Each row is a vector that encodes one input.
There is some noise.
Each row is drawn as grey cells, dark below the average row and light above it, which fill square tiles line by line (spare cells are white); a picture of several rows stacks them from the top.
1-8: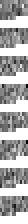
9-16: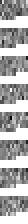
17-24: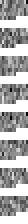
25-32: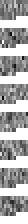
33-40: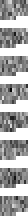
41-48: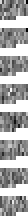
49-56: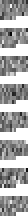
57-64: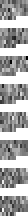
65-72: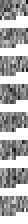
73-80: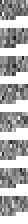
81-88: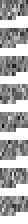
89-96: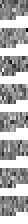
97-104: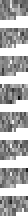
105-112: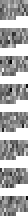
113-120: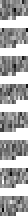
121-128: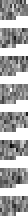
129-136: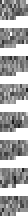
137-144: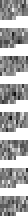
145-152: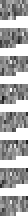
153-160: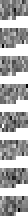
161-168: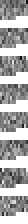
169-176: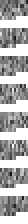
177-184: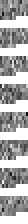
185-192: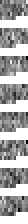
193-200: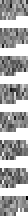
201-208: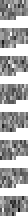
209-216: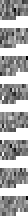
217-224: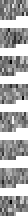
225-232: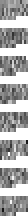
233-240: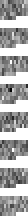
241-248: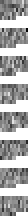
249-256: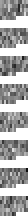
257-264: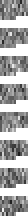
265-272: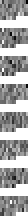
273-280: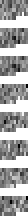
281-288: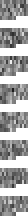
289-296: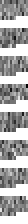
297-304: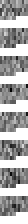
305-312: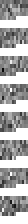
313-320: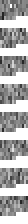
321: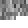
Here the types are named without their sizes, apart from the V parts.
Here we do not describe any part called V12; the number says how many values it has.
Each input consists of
a value of V12, together with either a point on a circle, or a point on a line.
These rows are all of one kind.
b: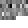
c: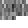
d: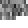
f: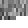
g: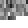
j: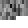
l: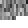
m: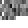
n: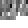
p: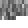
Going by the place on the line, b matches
g and l.
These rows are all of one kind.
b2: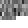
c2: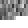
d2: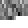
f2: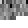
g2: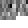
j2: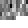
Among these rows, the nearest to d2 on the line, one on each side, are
b2 and c2.
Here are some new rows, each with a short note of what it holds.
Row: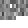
a point on a circle and a value of V12
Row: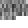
a point on a line and a value of V12
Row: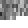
a point on a line and a value of V12
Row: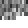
a point on a line and a value of V12
